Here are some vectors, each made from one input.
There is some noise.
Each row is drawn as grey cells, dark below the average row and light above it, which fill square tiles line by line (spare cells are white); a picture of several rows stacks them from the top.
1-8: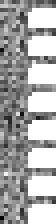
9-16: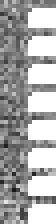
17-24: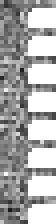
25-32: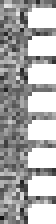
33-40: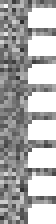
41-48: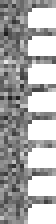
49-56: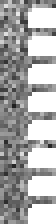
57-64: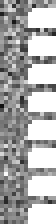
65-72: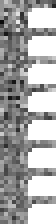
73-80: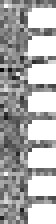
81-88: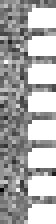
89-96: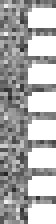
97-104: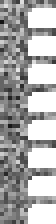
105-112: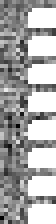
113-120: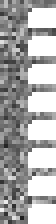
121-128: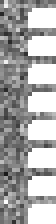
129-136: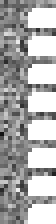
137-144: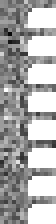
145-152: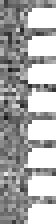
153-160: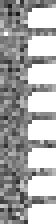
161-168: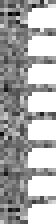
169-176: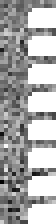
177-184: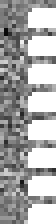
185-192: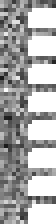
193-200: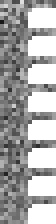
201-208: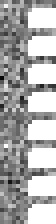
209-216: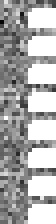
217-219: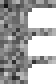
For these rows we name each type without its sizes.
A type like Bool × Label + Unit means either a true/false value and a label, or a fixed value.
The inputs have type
Line.
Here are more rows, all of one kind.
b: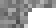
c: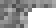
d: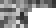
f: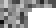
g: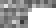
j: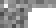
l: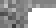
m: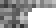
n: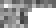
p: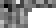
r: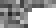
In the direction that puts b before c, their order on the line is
f, d, n, g, j, l, b, c, m, p, r.
